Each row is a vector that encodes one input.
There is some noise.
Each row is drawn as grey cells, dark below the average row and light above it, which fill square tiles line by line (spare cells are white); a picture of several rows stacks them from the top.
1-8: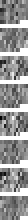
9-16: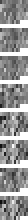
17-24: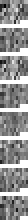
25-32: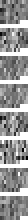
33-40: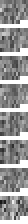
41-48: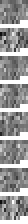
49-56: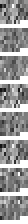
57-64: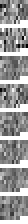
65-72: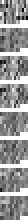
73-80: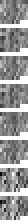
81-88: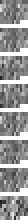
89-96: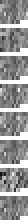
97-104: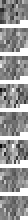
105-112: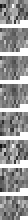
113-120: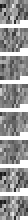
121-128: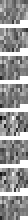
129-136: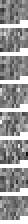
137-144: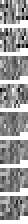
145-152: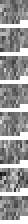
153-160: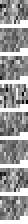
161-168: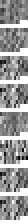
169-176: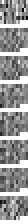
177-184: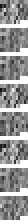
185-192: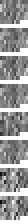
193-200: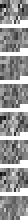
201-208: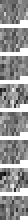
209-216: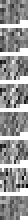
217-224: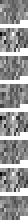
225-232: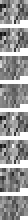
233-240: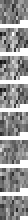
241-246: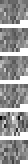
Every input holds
either a point on an 8-point line, or a list of up to two items, each a point on a 6-point line and a true/false value.
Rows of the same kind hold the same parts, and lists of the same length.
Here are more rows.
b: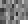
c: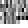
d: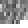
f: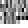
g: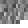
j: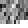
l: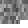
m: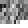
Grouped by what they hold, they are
b
c, f
d, g, l
j, m

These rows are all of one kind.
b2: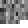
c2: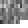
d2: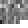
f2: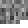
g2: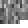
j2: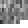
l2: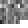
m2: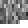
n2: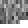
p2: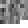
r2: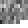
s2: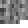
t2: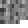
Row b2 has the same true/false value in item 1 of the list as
f2, p2, s2 and t2.
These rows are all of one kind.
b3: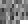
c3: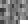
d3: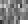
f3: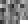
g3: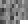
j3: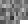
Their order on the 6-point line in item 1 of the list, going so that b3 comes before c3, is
b3, j3, g3, c3, d3, f3.
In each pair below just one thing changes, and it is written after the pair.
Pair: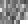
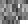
the place on the 6-point line in item 1 of the list
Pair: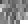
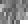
the place on the 6-point line in item 2 of the list
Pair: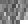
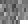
the true/false value in item 2 of the list
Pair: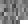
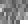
the place on the 6-point line in item 1 of the list
